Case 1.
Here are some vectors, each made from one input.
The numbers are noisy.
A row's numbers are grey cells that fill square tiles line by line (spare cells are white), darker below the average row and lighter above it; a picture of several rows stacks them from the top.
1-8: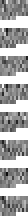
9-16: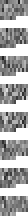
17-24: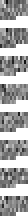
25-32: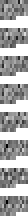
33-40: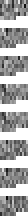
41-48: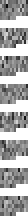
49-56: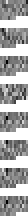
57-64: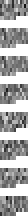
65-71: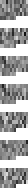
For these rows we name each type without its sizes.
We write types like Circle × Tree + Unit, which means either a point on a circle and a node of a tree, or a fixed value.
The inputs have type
Bool × (Circle + Unit).
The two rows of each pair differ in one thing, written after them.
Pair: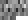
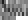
the true/false value
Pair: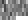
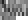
the place on the circle
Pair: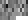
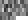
the place on the circle
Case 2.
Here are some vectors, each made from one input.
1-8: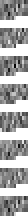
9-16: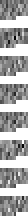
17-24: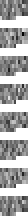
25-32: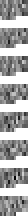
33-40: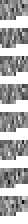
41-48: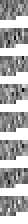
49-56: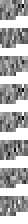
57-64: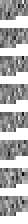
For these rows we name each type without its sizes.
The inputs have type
Bool × Tree.
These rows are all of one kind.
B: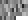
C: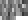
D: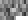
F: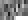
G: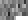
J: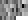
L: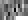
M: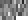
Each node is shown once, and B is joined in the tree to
G and J.
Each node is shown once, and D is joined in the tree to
G.
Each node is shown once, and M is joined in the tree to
C.
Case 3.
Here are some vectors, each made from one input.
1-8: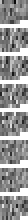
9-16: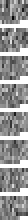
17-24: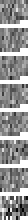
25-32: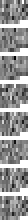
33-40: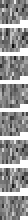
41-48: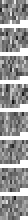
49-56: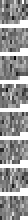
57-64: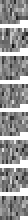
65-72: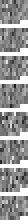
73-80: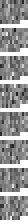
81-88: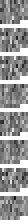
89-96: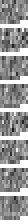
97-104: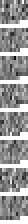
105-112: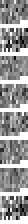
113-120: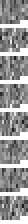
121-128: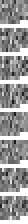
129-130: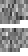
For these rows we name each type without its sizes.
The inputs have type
List(Line).
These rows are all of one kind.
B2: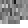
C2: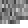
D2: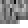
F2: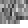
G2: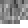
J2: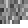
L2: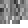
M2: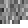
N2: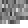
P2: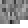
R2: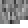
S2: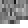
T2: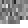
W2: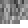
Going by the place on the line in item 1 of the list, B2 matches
C2, N2, S2 and T2.
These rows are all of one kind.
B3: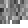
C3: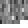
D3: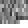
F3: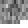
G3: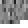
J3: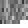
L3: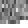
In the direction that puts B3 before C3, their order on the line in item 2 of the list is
F3, B3, J3, L3, D3, C3, G3.
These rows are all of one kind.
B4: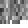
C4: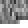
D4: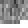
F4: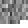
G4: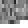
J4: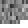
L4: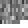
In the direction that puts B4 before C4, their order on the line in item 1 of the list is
B4, L4, D4, J4, F4, G4, C4.
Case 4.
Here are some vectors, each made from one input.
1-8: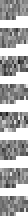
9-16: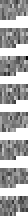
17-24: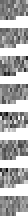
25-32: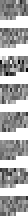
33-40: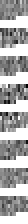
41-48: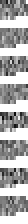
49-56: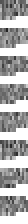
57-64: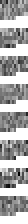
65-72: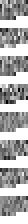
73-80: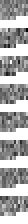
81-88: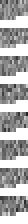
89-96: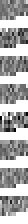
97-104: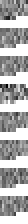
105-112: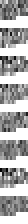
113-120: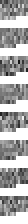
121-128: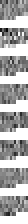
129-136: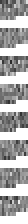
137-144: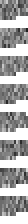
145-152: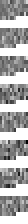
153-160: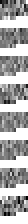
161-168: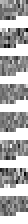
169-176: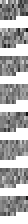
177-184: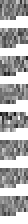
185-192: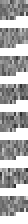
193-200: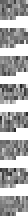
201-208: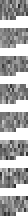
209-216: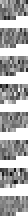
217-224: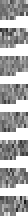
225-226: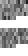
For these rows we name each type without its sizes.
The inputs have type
Bool × Circle.
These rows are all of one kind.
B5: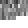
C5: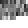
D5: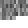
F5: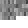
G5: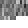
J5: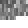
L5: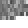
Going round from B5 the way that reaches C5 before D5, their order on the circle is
B5, J5, L5, C5, G5, F5, D5.
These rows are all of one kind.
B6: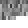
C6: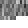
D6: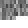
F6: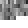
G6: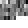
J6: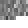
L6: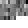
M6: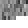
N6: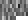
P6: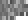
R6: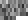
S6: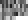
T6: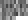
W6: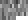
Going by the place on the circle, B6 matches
D6, M6, S6 and T6.
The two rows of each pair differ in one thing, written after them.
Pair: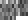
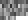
the true/false value
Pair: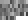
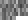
the place on the circle
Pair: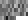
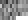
the true/false value
